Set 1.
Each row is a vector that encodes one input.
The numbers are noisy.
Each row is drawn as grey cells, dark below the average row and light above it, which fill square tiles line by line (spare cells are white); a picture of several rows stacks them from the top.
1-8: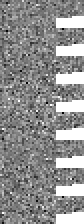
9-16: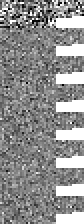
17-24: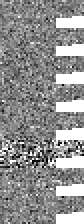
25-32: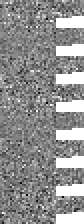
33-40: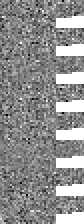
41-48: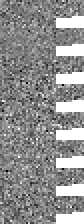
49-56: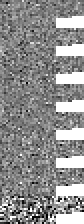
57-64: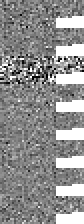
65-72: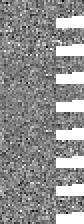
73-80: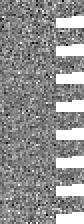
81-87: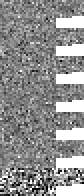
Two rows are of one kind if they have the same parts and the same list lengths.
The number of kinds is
2.
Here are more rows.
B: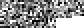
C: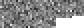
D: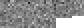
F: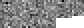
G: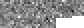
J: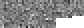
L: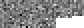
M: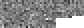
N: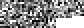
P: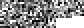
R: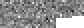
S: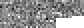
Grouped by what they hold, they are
B, N, P
C, D, F, G, J, L, M, R, S

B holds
a fixed value.
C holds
a node of a 12-node tree.
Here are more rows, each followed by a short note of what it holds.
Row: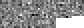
a node of a 12-node tree
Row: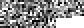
a fixed value
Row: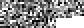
a fixed value
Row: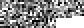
a fixed value
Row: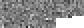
a node of a 12-node tree
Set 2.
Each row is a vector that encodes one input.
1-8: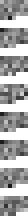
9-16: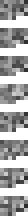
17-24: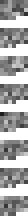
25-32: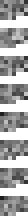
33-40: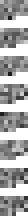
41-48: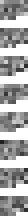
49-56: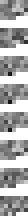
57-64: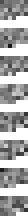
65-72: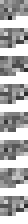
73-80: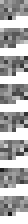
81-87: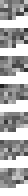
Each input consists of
three true/false values.
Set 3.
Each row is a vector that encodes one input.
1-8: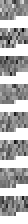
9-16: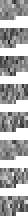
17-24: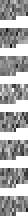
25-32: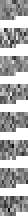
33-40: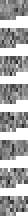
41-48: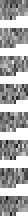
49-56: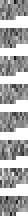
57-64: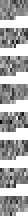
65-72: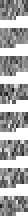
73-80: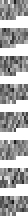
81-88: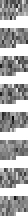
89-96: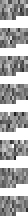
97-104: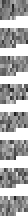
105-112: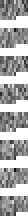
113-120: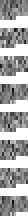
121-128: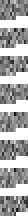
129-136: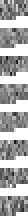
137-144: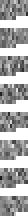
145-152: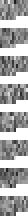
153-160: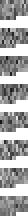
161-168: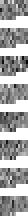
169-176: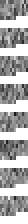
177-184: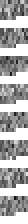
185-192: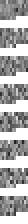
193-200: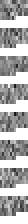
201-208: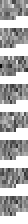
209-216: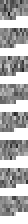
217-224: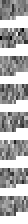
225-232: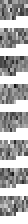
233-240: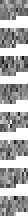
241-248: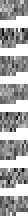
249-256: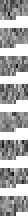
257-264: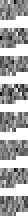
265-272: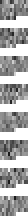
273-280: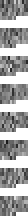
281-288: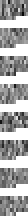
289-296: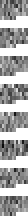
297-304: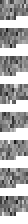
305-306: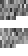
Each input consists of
a node of a 15-node tree.
